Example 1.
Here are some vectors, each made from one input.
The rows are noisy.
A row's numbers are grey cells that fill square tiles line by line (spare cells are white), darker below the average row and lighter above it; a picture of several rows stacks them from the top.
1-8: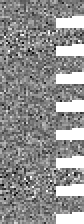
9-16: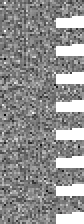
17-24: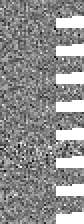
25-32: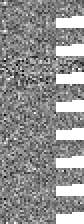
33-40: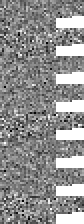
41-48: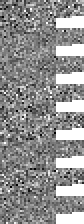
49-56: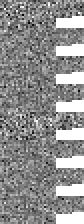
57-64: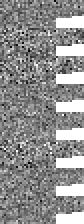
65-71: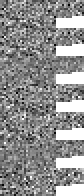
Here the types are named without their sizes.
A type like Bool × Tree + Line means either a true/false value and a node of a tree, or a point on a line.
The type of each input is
Bool × Bool × Bool × Bool + Tree + Unit.
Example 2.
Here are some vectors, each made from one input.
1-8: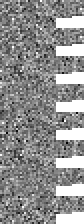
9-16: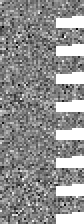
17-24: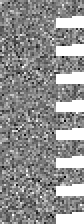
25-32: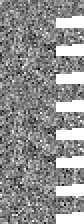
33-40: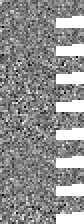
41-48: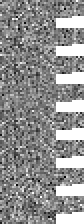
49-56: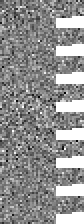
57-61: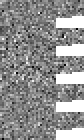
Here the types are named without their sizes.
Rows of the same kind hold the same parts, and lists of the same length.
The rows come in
2 kinds.
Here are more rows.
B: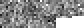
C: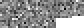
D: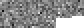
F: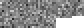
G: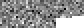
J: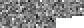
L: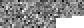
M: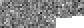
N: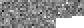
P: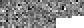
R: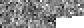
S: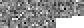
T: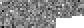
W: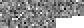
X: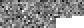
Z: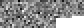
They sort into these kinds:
B, C, G, J, L, P, R, S, W, X, Z
D, F, M, N, T

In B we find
three true/false values.
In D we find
a node of a tree.
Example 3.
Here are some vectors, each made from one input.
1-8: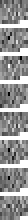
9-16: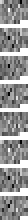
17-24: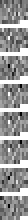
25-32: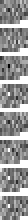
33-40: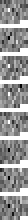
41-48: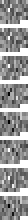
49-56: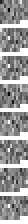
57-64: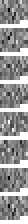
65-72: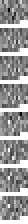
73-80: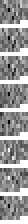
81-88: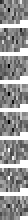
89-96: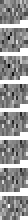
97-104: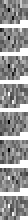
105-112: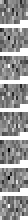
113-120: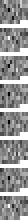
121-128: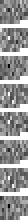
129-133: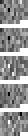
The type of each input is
Bool × Label7.
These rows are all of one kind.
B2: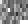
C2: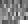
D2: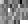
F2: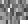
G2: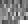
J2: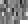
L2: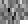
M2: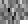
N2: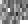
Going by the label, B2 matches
L2, M2 and N2.
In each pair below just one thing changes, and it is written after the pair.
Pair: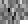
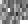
the true/false value
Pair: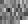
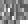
the true/false value
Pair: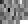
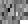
the label
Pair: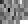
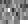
the true/false value
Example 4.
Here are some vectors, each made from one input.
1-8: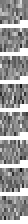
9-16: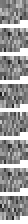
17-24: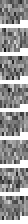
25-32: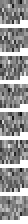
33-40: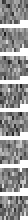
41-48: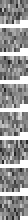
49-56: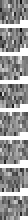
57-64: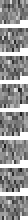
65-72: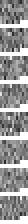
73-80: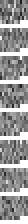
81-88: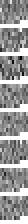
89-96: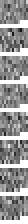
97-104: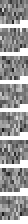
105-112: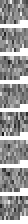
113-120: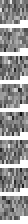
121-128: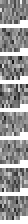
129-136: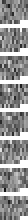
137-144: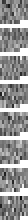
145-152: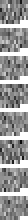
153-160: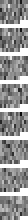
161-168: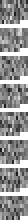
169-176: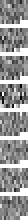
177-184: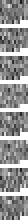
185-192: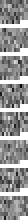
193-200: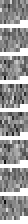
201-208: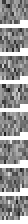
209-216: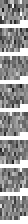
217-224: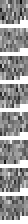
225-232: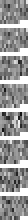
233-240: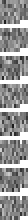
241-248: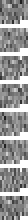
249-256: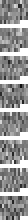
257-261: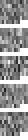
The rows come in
2 kinds.
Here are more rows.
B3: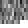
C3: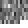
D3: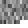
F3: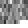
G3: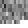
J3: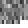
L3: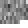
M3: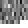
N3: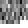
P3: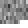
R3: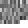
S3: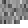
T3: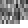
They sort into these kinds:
B3, C3, J3, M3, N3, T3
D3, F3, G3, L3, P3, R3, S3

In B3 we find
a point on an 11-point line.
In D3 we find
one of 10 labels.
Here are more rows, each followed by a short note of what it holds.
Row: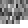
a point on an 11-point line
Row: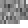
one of 10 labels
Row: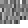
one of 10 labels
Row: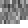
one of 10 labels
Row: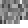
one of 10 labels
